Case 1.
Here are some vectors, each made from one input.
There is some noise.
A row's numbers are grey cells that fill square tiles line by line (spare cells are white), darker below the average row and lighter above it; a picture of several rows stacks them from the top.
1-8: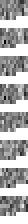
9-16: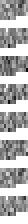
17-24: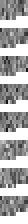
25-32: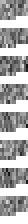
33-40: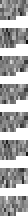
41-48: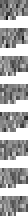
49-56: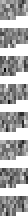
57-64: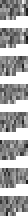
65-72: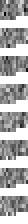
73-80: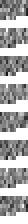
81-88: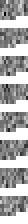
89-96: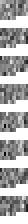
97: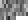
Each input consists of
one of 6 labels and a true/false value.
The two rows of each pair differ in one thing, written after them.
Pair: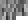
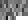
the true/false value
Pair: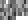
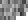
the label
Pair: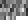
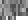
the true/false value
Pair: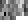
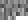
the label
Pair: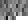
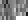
the label
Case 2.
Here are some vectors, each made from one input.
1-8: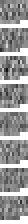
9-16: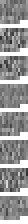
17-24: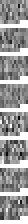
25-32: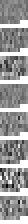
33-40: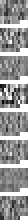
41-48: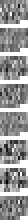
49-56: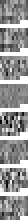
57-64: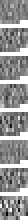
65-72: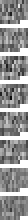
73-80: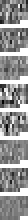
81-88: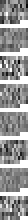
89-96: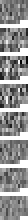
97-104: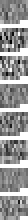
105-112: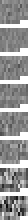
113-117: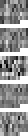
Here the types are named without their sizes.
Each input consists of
a point on a line, together with either a fixed value, or four true/false values.
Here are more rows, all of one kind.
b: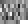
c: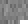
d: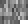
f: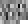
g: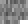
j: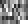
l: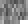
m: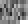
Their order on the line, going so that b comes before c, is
m, b, f, l, j, c, d, g.
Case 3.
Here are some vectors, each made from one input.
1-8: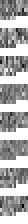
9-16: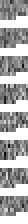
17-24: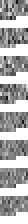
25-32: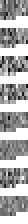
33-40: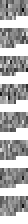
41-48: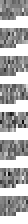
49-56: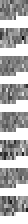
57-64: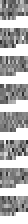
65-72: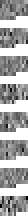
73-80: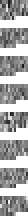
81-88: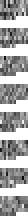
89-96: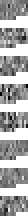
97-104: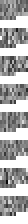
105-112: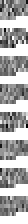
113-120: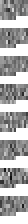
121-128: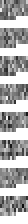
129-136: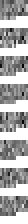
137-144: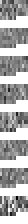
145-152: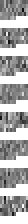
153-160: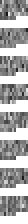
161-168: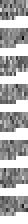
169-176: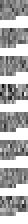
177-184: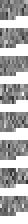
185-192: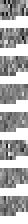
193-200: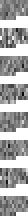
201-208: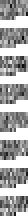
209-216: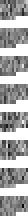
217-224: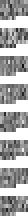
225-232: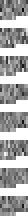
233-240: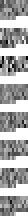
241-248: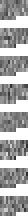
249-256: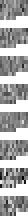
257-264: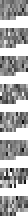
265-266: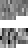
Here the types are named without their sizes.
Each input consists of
a list of points on a circle.
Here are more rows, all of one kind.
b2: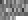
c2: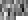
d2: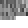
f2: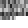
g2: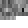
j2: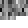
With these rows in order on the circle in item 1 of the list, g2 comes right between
d2 and j2.
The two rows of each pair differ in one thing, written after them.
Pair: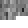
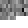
the place on the circle in item 2 of the list
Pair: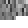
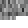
the place on the circle in item 2 of the list
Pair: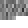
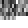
the place on the circle in item 2 of the list
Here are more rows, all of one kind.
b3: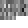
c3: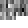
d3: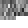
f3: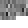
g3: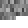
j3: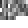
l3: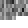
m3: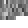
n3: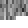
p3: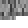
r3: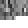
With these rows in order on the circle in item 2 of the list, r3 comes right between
f3 and p3.
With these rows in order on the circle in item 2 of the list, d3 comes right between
c3 and j3.
